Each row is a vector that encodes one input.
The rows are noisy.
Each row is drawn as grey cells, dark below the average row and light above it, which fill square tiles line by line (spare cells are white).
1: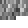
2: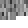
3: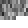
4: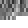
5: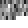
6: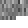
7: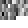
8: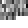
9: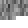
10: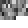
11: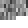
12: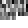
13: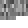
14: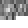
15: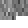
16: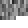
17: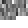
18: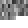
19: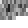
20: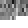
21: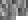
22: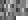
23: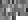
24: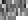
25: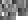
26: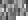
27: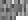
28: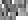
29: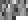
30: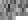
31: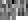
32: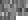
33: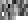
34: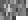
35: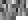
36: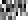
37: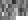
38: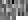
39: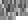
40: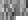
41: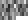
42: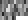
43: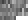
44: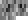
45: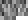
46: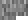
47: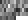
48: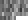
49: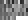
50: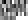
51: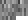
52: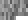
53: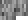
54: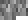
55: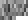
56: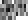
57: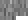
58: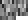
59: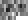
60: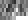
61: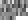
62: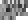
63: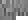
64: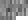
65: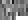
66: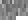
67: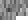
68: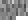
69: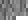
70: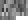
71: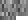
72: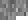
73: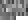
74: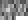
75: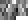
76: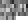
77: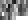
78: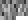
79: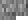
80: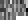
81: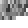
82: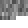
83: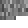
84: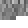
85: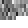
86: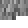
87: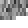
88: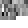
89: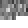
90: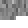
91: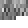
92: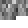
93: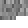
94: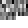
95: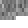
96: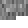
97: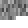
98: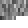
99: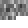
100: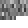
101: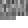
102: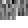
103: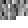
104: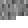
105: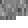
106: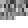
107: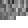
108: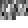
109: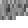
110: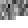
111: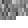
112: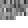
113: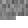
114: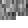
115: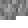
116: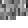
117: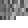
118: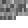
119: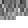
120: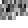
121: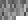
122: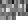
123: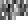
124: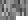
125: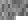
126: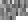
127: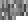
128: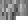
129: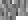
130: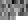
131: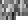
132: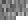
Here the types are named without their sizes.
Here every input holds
either a point on a line, or a list of points on a circle.
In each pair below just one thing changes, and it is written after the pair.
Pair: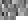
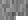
the place on the circle in item 2 of the list
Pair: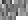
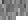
the place on the circle in item 2 of the list
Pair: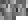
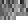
the place on the circle in item 2 of the list
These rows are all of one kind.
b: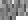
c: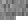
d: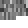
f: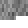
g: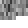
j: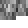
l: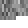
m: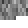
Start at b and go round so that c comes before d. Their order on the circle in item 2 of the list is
b, j, l, c, m, f, g, d.
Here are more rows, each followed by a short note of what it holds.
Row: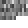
a point on a line
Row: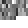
a list of two items
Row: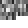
a list of one item
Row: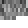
a list of two items
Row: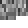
a point on a line
